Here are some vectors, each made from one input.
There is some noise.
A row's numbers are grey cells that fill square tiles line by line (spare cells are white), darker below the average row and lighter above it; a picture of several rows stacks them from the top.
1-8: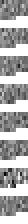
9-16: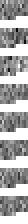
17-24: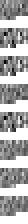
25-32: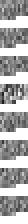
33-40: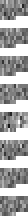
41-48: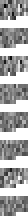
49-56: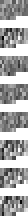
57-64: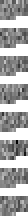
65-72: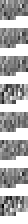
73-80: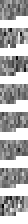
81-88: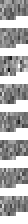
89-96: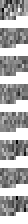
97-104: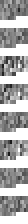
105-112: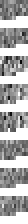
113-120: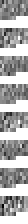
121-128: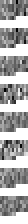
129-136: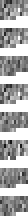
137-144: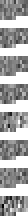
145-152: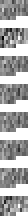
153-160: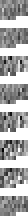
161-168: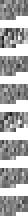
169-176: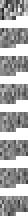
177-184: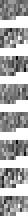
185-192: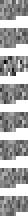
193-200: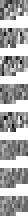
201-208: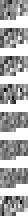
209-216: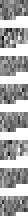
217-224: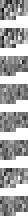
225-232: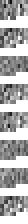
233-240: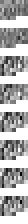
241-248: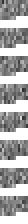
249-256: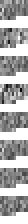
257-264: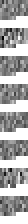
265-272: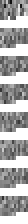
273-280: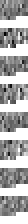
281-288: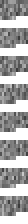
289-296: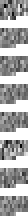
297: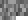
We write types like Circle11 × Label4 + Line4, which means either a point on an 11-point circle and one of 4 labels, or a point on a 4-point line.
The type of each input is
Line8 + List3(Line6).
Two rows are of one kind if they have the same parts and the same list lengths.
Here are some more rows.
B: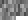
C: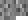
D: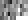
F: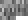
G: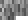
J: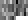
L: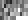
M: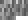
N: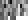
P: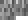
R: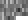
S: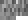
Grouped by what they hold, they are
B
C, M, P, R, S
D, L, N
F, G
J

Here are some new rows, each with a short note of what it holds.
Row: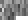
a list of two items
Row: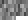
a list of one item
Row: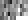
a point on an 8-point line
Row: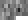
a list of three items
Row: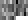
the empty list
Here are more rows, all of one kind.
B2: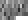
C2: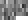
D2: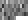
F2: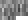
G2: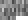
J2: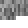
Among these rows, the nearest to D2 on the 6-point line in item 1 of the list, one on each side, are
B2 and C2.
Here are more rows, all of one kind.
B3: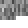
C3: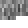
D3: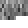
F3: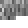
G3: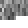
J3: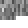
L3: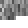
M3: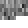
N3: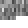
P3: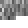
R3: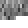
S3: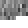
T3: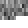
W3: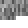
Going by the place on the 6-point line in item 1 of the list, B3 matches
G3, J3, L3 and W3.
